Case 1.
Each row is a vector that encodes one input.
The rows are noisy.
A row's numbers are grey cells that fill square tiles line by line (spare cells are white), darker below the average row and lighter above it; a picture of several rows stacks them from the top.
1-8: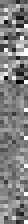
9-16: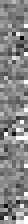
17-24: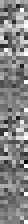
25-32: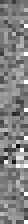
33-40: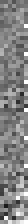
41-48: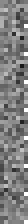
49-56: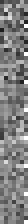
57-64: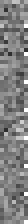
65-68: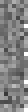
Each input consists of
a point on each of two 8-point lines and a true/false value.
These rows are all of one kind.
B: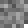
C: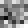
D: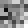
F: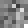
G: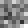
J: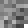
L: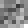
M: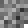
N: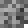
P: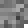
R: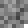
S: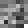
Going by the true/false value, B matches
F and L.
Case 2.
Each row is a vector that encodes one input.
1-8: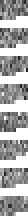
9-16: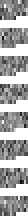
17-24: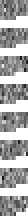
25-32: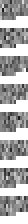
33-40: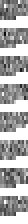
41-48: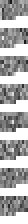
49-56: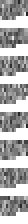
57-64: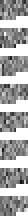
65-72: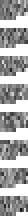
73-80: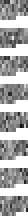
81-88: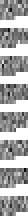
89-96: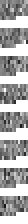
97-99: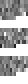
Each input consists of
one of 4 labels and one of 12 labels.
